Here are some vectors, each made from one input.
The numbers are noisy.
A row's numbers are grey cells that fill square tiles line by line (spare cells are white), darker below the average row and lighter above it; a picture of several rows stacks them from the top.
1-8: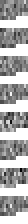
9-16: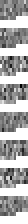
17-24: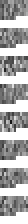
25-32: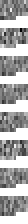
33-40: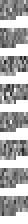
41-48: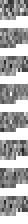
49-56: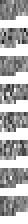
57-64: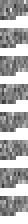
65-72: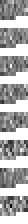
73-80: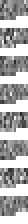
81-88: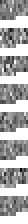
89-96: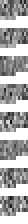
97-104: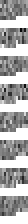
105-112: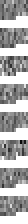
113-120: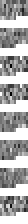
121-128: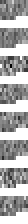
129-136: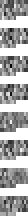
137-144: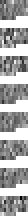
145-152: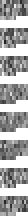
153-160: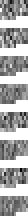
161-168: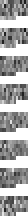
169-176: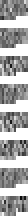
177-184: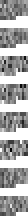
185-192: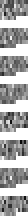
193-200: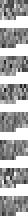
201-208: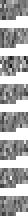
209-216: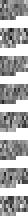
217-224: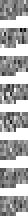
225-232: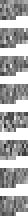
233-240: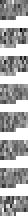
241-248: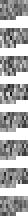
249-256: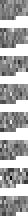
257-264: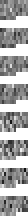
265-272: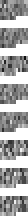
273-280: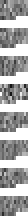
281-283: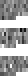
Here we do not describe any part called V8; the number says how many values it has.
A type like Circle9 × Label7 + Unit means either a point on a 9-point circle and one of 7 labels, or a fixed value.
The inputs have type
Bool × Bool × Bool × Bool + (Line4 + V8) × Line16.
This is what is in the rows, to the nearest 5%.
About 60% of them hold a point on a 16-point line, together with either a point on a 4-point line, or a value of V8. The rest hold four true/false values.
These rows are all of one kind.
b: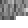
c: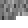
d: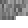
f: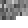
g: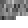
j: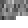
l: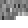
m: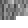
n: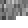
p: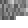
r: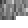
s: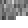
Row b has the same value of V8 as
m and p.
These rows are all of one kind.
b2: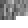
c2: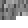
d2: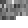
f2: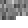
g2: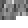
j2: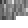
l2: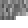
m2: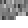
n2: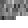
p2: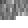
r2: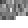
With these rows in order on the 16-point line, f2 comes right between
d2 and j2.
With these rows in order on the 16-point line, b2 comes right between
g2 and l2.
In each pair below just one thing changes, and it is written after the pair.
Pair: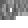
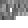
the place on the 16-point line
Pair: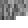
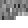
the value of V8
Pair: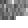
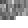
the value of V8
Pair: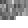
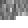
the place on the 16-point line
